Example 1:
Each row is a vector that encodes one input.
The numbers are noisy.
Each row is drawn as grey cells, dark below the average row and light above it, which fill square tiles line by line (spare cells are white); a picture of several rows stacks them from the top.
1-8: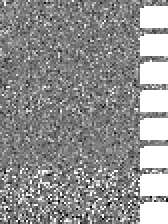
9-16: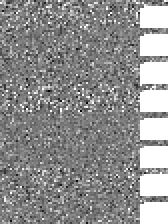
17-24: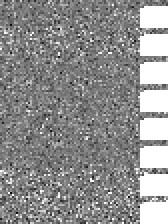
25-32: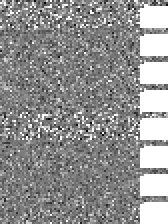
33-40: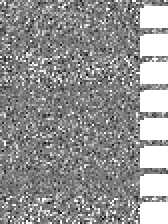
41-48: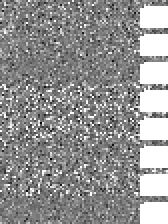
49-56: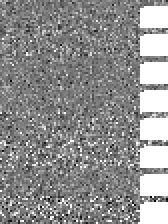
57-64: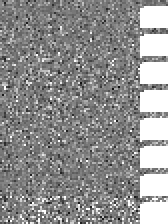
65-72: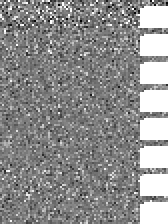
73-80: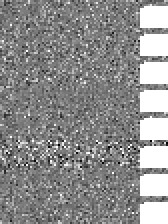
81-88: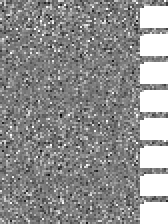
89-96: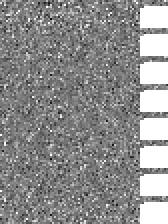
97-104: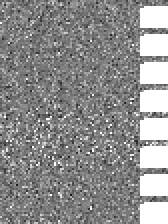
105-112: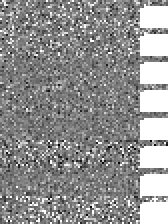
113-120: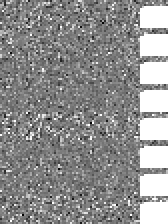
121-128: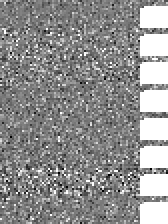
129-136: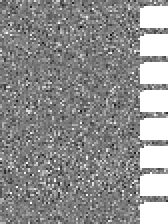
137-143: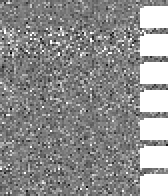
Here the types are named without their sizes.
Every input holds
a list of points on a line.
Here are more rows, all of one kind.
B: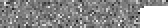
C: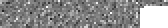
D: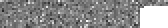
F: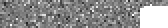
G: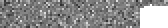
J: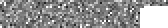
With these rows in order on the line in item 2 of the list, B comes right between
D and J.
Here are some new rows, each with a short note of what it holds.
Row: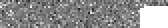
a list of one item
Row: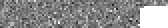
a list of two items
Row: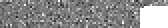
a list of two items
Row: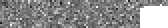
a list of two items
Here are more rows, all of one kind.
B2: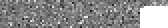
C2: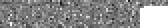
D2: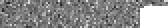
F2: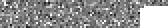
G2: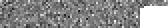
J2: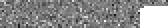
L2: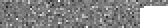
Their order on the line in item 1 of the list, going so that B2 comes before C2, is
F2, J2, B2, C2, L2, D2, G2.
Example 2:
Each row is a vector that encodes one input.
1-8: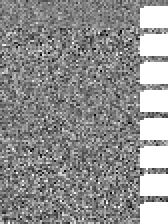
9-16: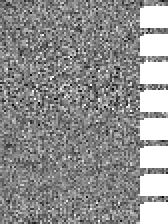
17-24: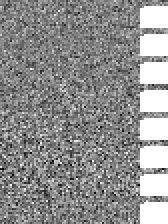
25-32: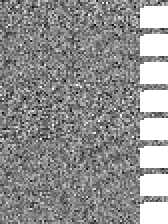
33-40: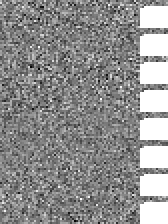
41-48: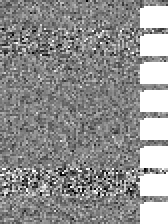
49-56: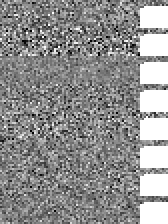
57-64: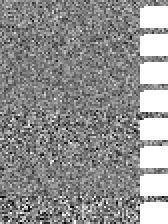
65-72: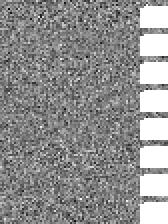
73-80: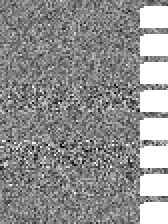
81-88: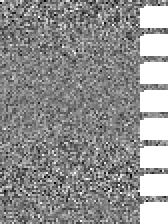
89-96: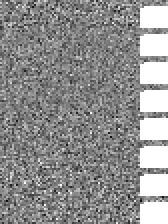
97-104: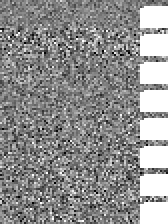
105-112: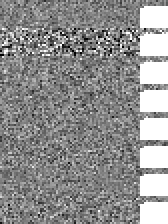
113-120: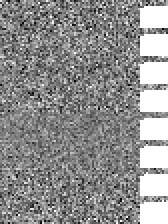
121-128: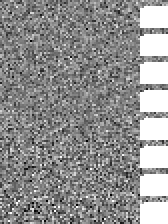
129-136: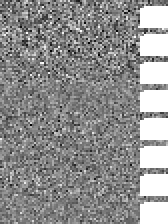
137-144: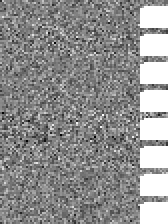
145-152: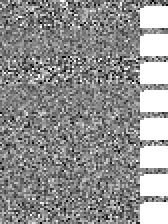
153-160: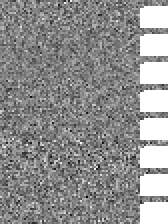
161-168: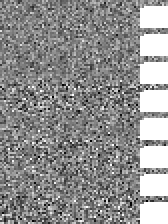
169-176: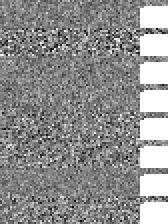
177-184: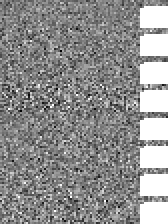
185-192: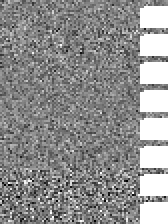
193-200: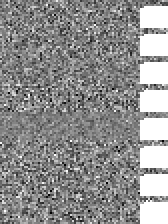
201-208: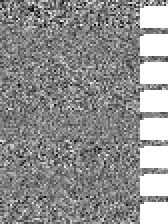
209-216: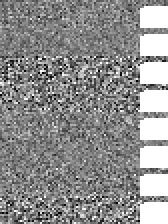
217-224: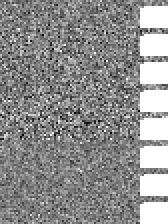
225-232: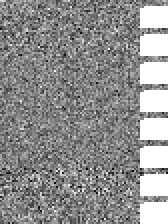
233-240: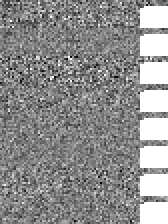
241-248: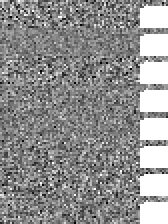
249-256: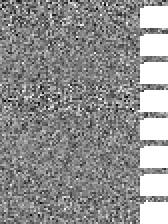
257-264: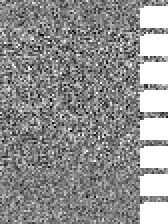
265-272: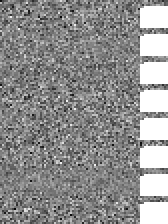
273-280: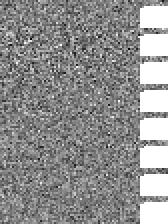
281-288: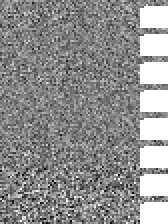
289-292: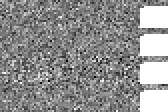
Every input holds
either a point on a 7-point line, or a point on a 9-point line.
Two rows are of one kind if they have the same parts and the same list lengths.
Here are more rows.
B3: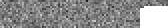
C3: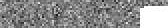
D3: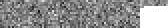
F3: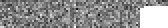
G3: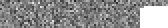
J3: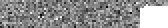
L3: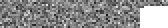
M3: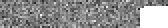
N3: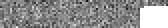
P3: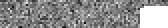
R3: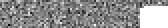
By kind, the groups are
B3, F3, M3, N3, P3, R3
C3, D3, G3, J3, L3

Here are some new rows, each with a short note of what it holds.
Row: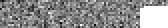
a point on a 9-point line
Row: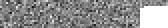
a point on a 9-point line
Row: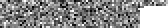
a point on a 9-point line
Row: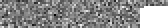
a point on a 9-point line
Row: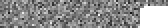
a point on a 7-point line
